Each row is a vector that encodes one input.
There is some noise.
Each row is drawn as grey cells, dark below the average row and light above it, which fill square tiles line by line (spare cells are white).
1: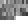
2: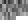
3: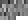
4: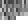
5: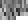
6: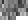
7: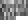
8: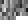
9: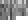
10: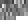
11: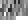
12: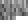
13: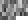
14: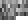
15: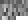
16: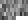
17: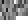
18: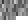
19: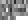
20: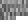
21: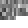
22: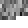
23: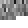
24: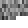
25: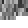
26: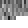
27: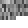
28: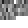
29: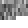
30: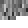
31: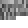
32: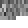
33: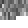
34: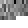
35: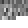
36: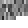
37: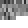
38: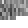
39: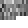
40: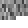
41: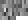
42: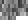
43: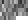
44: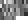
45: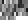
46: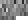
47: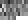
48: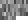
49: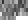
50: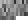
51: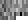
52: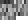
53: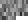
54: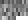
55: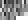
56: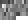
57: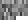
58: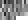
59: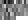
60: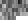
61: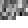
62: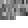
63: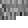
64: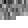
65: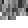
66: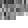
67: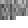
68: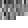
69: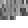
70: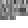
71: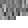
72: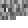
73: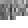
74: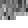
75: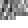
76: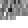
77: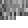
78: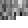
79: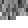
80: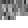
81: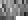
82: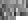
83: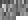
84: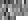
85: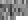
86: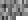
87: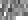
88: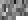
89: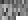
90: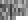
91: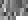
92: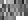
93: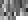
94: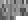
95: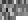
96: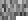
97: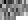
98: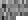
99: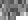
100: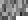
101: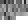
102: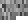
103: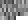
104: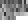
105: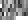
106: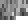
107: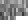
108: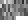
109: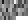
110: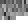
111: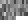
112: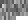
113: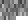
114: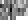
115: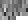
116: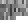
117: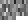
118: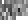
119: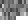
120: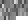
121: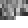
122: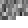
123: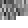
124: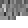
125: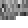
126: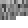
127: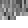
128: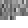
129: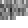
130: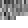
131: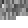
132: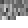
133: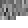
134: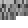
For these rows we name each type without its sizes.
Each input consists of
either a point on a circle, or a list of points on a line.
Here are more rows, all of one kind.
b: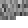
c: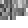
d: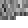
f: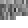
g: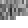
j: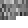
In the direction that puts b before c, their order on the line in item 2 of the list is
d, b, c, j, f, g.
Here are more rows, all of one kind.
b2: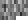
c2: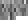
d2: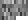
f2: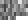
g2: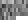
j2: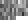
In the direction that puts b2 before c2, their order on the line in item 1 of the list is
f2, b2, d2, g2, j2, c2.
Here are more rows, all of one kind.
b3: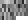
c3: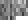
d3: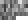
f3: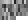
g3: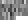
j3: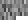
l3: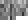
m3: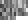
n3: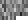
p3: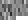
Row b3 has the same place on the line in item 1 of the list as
f3 and n3.
